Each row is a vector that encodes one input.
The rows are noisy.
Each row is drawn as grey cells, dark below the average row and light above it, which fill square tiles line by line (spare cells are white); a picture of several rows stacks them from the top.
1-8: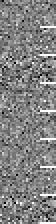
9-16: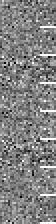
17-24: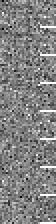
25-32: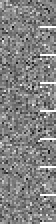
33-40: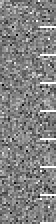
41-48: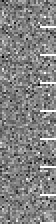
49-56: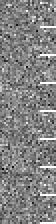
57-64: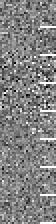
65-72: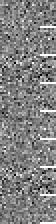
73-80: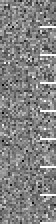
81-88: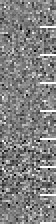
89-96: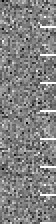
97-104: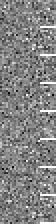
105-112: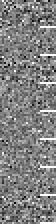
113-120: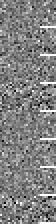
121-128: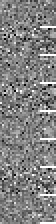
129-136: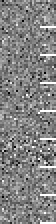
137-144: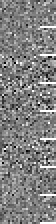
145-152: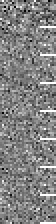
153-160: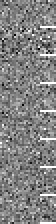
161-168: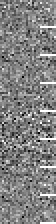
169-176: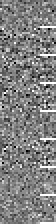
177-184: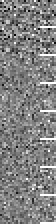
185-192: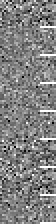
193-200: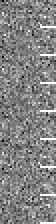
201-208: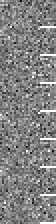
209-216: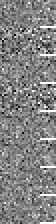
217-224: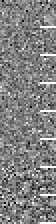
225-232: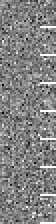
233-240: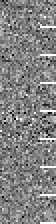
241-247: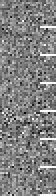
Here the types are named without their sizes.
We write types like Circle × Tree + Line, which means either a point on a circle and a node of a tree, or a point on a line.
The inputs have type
(Bool × Bool × Bool + Unit) × List(Circle × Label).
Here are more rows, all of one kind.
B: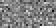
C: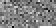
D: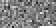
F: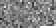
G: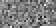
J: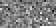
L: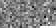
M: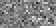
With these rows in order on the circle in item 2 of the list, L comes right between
J and M.
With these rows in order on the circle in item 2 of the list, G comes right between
D and F.
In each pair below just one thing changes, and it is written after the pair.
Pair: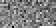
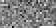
the place on the circle in item 1 of the list
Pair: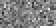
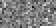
one of the three true/false values
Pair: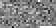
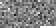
one of the three true/false values
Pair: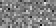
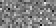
the place on the circle in item 2 of the list
